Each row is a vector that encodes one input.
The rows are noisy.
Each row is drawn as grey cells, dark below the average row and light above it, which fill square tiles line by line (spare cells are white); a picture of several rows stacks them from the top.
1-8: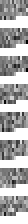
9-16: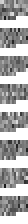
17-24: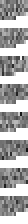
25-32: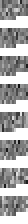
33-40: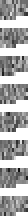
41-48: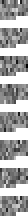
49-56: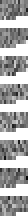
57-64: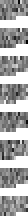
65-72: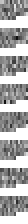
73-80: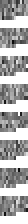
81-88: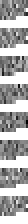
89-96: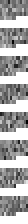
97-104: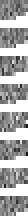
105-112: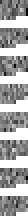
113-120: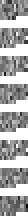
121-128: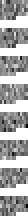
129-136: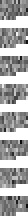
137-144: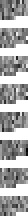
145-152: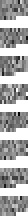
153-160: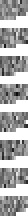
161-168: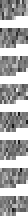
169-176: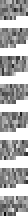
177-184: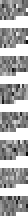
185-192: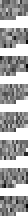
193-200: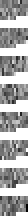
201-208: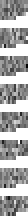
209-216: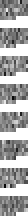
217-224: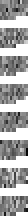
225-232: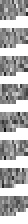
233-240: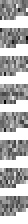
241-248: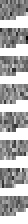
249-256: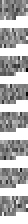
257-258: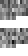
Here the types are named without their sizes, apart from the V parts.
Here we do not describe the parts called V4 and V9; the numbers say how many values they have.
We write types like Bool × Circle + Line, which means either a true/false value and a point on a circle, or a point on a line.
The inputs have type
(Bool × Bool × Bool + Line) × (Line + V9) + V4.
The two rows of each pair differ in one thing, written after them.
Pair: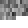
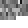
one of the three true/false values
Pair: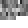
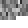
the value of V9
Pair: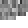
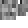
the value of V9
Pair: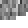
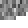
the value of V9
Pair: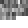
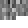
one of the three true/false values
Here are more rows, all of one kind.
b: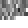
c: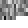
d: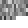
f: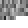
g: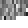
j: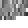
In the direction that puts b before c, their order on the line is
b, j, g, c, d, f.
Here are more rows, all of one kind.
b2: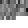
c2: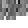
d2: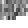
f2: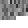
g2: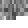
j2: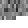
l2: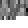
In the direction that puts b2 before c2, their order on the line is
l2, b2, f2, c2, j2, g2, d2.
